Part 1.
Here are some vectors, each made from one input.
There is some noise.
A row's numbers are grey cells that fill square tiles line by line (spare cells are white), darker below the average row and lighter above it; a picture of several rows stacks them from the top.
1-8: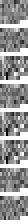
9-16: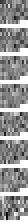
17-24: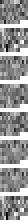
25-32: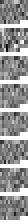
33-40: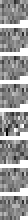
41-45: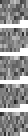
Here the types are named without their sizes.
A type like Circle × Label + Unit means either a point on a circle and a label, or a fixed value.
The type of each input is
List(Line).
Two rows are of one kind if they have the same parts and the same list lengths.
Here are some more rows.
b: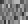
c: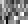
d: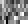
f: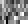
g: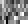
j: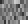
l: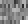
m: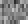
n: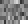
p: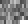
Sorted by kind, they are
b, j, n, p
c, d, f, g
l, m

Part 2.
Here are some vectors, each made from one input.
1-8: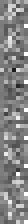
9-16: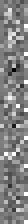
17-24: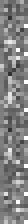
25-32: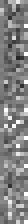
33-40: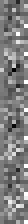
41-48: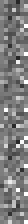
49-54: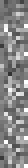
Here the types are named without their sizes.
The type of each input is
Bool × Bool × Bool + Line.
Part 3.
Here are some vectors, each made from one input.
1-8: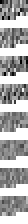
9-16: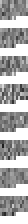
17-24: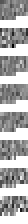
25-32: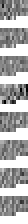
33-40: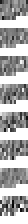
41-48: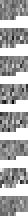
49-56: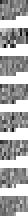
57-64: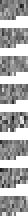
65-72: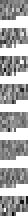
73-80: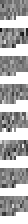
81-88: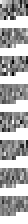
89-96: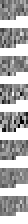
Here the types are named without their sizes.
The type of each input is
List(Circle).
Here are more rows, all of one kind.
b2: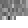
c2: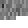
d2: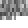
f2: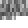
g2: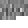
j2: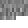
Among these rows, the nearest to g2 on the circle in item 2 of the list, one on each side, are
f2 and j2.
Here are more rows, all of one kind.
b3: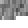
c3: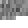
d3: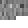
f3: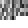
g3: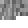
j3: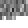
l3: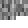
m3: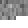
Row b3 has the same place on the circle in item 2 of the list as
c3 and j3.
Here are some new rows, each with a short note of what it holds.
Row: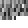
the empty list
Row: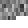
a list of two items
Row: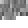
a list of two items
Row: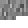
a list of two items
